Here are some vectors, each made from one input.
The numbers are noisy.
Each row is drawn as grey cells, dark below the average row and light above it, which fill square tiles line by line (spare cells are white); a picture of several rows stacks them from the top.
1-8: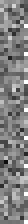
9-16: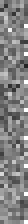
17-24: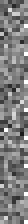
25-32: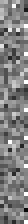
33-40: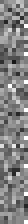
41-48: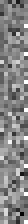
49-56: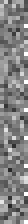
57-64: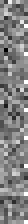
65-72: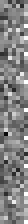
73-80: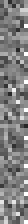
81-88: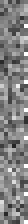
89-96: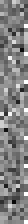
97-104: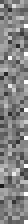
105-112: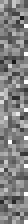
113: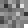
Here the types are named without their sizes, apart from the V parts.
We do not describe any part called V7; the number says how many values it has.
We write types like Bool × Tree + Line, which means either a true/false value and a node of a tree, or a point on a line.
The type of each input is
(Bool × Bool × Bool + Unit) × Label × V7.
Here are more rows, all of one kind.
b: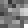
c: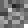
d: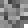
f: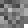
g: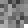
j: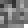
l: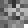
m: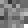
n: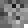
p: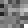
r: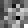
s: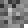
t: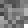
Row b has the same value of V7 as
d, f, p and t.
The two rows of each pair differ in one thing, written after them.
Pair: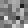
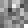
the value of V7
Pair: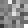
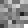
the label
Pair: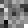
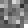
the label
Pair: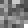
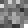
one of the three true/false values
